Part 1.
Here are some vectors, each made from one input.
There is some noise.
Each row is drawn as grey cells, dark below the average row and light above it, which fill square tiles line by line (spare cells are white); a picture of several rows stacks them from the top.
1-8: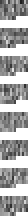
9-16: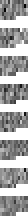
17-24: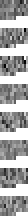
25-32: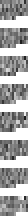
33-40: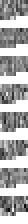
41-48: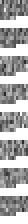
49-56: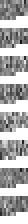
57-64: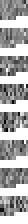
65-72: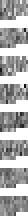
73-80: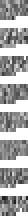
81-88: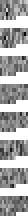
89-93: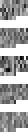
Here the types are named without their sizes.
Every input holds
a point on a line and a true/false value, together with either a point on a circle, or a fixed value.
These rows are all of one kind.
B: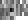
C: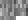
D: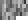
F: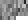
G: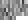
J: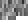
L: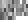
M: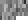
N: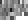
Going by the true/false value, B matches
G, L and N.
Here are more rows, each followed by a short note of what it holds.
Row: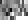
a point on a line and a true/false value
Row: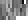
a point on a circle, a point on a line and a true/false value
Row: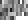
a point on a line and a true/false value
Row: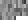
a point on a line and a true/false value
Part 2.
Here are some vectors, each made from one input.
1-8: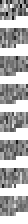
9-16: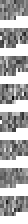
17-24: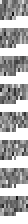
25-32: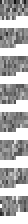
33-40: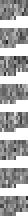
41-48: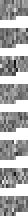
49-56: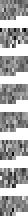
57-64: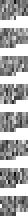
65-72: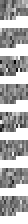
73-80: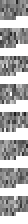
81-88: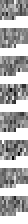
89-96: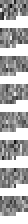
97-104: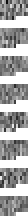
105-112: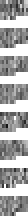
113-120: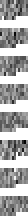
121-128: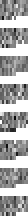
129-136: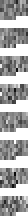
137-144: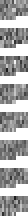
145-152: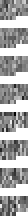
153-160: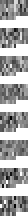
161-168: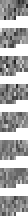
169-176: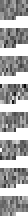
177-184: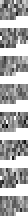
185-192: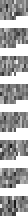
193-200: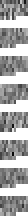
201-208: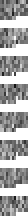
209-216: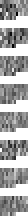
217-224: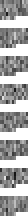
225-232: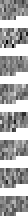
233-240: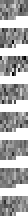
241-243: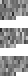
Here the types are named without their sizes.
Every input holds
either a point on a circle and a true/false value, or a point on a line.
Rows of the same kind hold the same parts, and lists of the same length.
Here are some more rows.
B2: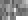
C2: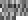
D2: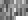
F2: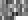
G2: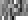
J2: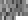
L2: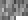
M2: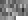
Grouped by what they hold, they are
B2, D2, F2, G2, J2, L2, M2
C2

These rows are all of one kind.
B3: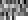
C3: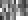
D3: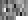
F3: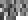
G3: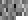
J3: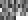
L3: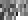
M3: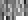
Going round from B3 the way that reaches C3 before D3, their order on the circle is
B3, M3, J3, C3, D3, G3, L3, F3.
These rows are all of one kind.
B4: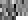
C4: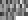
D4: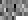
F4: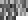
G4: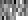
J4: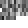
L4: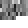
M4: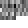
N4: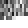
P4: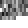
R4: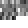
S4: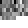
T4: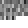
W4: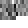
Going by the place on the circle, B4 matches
C4, D4, S4 and W4.
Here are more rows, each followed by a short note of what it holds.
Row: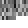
a point on a circle and a true/false value
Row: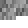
a point on a line
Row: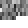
a point on a circle and a true/false value
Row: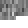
a point on a line
